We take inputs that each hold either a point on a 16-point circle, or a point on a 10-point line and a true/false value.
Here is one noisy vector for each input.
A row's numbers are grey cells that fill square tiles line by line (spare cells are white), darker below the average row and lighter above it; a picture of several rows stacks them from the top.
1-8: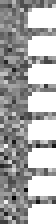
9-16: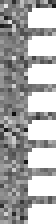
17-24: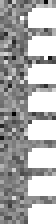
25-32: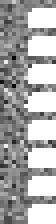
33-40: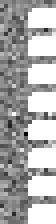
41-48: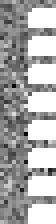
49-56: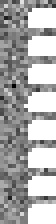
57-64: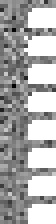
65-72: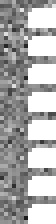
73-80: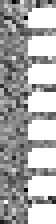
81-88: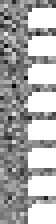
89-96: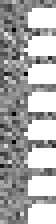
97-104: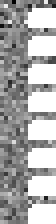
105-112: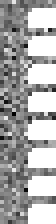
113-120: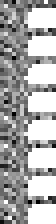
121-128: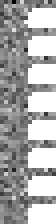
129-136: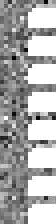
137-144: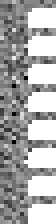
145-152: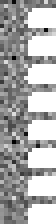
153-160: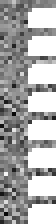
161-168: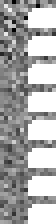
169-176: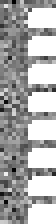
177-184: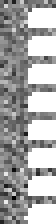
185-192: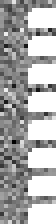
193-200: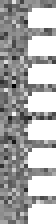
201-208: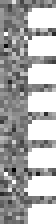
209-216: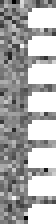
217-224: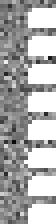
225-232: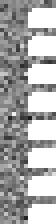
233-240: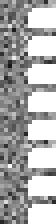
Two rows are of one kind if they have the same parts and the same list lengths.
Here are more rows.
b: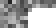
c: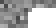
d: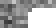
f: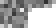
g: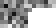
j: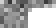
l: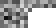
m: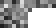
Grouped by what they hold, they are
b, c, d, f, g, j
l, m

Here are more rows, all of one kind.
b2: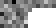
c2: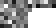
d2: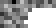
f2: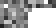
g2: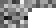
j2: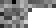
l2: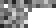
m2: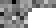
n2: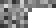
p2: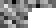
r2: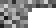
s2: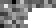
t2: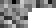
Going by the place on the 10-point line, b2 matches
c2 and p2.
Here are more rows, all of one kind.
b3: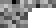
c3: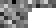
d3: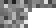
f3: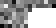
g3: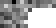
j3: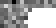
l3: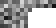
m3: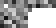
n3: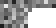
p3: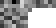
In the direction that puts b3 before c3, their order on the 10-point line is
b3, c3, m3, f3, g3, p3, j3, n3, d3, l3.
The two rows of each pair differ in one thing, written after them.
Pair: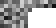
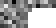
the place on the 10-point line
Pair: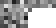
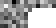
the place on the 10-point line
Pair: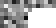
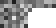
the true/false value
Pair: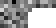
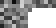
the place on the 10-point line
